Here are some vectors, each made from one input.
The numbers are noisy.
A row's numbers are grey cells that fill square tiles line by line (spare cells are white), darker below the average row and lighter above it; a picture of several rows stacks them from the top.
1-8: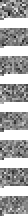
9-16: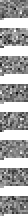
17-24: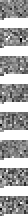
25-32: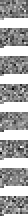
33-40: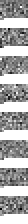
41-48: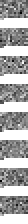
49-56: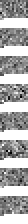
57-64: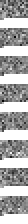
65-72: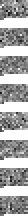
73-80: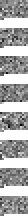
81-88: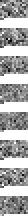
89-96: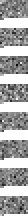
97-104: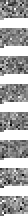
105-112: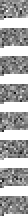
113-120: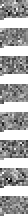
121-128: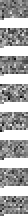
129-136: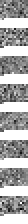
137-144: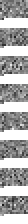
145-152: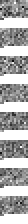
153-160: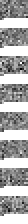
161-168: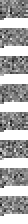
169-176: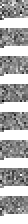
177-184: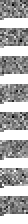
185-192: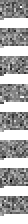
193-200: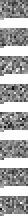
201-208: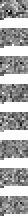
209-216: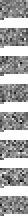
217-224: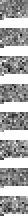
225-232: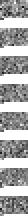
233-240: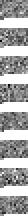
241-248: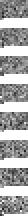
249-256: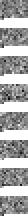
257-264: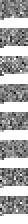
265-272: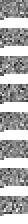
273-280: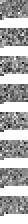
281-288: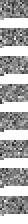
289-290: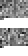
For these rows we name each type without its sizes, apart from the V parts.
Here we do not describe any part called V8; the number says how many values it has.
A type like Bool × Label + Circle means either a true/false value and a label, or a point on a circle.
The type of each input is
Circle × List(Circle + V8).
